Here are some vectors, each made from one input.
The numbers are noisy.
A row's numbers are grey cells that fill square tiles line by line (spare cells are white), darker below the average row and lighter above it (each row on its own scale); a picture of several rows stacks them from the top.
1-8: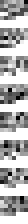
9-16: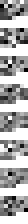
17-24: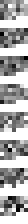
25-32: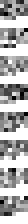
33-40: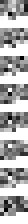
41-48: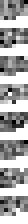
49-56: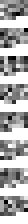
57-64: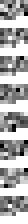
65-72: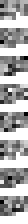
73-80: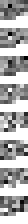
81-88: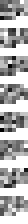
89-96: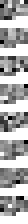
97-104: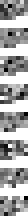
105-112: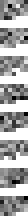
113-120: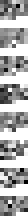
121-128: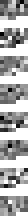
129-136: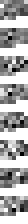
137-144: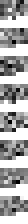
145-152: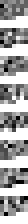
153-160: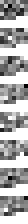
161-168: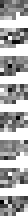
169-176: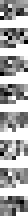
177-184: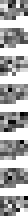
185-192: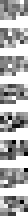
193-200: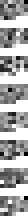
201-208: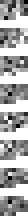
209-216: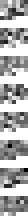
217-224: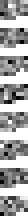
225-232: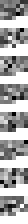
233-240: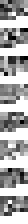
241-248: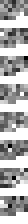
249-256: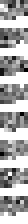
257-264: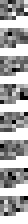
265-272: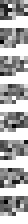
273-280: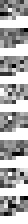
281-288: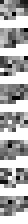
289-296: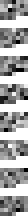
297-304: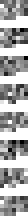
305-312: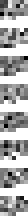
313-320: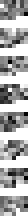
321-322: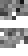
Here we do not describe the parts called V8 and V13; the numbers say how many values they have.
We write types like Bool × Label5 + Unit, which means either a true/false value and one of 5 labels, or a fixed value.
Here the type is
(Bool × Bool × Bool × Bool + V13) × Tree12 × V8.
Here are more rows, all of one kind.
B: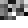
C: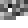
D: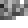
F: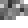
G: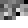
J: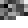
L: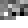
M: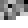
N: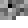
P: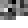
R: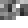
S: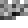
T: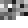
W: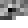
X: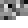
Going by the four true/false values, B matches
F, J, L and R.
